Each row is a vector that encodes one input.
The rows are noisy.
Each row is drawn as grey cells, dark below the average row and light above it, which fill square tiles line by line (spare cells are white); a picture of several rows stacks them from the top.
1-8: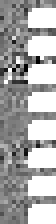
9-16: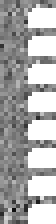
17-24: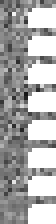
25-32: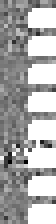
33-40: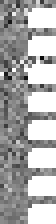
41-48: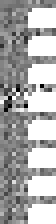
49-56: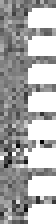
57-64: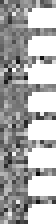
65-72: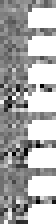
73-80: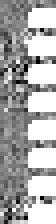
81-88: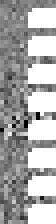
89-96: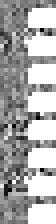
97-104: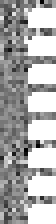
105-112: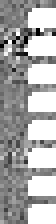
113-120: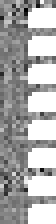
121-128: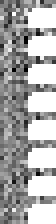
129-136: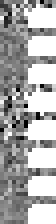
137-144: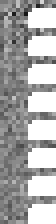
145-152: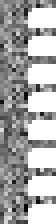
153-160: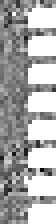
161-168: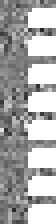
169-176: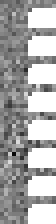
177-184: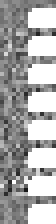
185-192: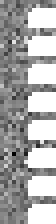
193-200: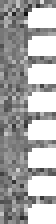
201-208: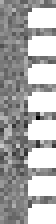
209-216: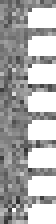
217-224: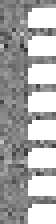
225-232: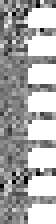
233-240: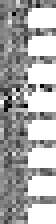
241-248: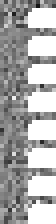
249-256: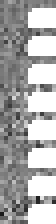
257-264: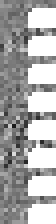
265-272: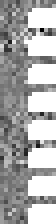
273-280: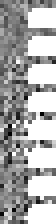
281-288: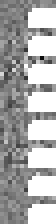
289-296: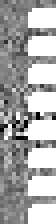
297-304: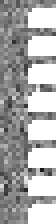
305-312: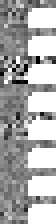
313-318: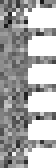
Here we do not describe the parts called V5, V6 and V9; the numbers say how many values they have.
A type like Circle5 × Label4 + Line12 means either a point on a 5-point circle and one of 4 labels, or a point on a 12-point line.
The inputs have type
(Label8 + Line11) × V6 × V9 + Line10 × V5.
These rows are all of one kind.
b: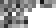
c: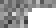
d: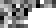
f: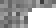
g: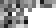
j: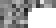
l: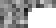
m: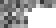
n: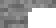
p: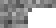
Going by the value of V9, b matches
c, j, l and m.
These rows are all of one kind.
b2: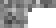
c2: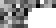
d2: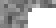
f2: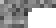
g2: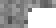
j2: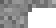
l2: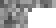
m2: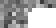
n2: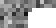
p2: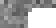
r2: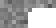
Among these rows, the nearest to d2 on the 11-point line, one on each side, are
g2 and p2.
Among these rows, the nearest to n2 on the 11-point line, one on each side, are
f2 and r2.
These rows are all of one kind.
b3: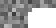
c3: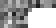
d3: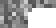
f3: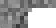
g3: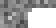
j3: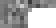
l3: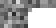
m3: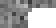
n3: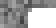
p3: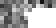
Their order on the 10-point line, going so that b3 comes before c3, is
b3, p3, m3, f3, l3, c3, n3, j3, d3, g3.
